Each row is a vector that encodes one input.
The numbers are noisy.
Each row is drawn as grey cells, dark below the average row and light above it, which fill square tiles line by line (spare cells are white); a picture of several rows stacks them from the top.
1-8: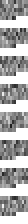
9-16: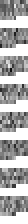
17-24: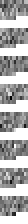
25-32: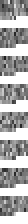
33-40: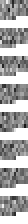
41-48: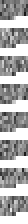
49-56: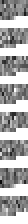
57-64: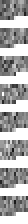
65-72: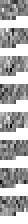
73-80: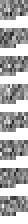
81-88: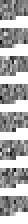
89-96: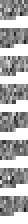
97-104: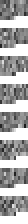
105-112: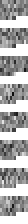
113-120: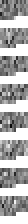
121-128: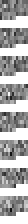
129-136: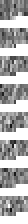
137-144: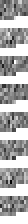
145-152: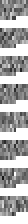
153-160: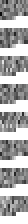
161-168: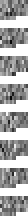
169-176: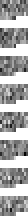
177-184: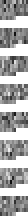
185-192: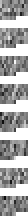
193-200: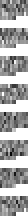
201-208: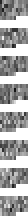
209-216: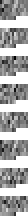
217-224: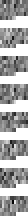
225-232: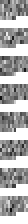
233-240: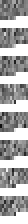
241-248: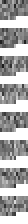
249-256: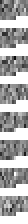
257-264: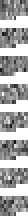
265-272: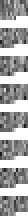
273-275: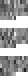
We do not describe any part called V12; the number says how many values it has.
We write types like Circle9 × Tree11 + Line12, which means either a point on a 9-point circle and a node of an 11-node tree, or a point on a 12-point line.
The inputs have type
Bool × Line8 + Line10 + V12.
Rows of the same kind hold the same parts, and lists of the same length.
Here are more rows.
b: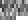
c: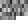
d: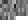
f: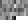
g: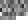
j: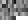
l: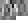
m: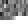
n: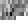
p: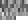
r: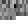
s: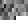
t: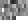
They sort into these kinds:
b, f, j, l, p, s, t
c, g, n
d, m, r

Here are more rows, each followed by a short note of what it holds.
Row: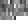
a value of V12
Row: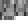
a point on an 8-point line and a true/false value
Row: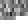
a point on a 10-point line
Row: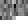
a point on an 8-point line and a true/false value
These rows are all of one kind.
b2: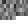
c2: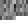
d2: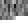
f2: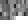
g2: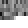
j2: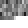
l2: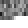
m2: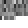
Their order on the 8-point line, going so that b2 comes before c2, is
d2, f2, g2, j2, l2, b2, c2, m2.
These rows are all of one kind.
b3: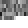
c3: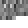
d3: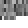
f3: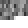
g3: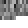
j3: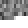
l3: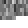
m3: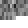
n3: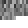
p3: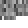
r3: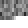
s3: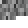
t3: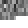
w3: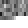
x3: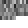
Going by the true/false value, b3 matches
f3, j3, r3 and w3.
